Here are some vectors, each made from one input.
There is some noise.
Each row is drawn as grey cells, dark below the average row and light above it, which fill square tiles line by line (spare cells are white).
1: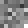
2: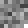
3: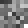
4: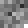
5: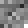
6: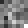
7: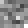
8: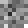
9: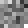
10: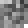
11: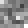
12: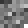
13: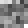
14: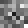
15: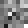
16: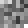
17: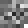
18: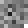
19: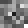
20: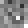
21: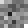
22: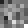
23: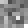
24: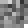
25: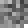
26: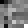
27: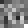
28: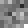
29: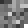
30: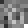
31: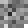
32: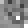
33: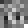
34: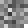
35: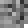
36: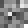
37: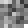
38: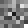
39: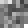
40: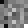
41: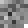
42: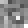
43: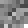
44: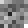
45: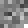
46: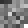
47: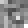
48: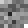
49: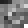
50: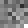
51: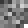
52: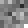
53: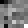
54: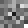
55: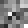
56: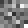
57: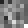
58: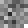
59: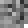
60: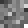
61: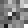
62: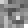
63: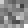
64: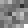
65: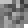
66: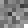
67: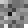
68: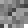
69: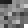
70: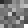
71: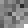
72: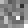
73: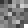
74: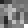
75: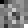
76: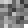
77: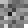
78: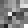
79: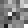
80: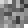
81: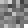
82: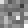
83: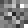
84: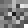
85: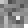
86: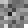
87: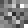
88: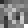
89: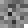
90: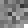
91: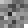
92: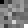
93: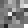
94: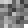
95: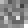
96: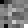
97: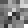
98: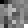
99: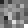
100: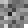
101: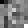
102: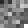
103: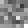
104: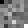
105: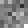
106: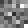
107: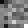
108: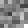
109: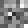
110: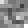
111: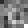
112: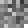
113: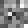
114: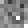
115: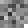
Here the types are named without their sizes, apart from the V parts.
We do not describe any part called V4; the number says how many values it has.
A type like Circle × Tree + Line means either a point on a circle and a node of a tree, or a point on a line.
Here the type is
Line × (Line + V4) × List(Circle).
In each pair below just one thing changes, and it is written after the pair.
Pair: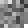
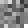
the place on the line
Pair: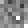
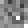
the place on the line
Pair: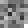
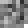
the value of V4
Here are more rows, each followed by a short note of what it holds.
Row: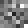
a point on each of two lines, together with the empty list
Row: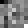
a point on each of two lines, together with a list of two items
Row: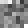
a point on a line and a value of V4, together with a list of two items
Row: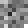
a point on a line and a value of V4, together with the empty list
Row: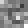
a point on a line and a value of V4, together with a list of one item
